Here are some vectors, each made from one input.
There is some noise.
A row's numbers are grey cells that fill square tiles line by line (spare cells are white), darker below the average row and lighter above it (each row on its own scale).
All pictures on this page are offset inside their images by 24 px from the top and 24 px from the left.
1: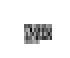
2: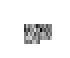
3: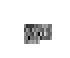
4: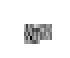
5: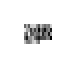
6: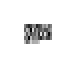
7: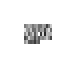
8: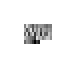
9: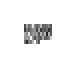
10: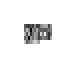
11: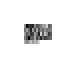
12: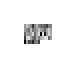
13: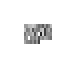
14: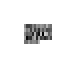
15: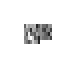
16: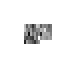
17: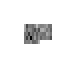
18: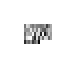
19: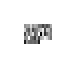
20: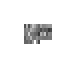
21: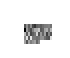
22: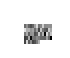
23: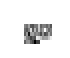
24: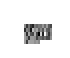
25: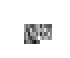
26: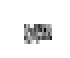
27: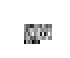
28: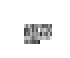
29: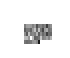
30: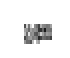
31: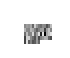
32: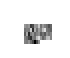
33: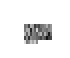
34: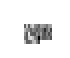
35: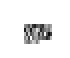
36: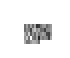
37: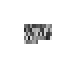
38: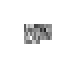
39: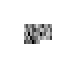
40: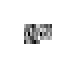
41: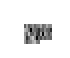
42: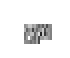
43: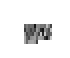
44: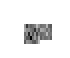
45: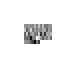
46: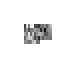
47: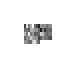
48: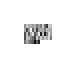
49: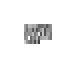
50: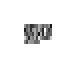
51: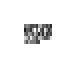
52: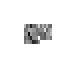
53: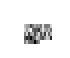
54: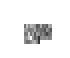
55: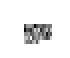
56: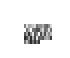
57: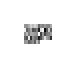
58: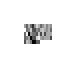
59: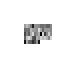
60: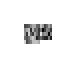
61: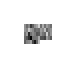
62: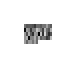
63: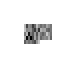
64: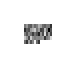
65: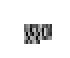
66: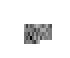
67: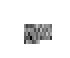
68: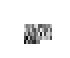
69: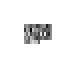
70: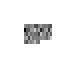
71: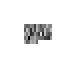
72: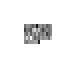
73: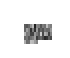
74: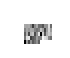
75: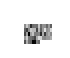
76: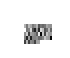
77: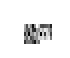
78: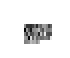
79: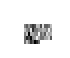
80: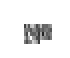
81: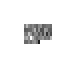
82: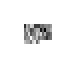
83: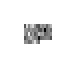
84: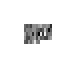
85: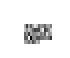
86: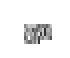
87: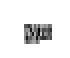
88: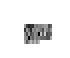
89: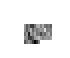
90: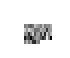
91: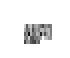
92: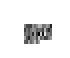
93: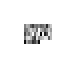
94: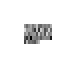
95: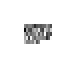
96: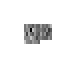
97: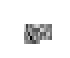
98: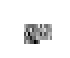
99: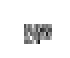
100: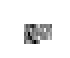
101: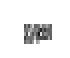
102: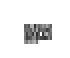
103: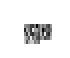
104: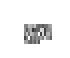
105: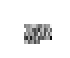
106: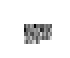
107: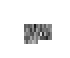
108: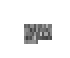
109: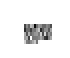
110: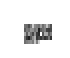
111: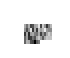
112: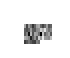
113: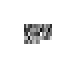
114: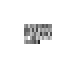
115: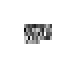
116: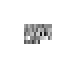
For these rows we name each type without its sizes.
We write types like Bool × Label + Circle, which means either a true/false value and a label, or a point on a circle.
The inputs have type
Bool × Line + Circle.
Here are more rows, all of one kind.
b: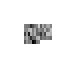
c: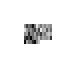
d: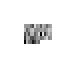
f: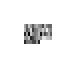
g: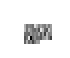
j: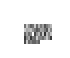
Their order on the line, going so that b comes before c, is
j, b, d, c, f, g.
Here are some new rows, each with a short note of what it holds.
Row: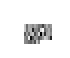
a point on a line and a true/false value
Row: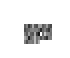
a point on a circle
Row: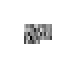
a point on a line and a true/false value
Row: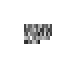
a point on a circle
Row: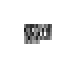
a point on a circle
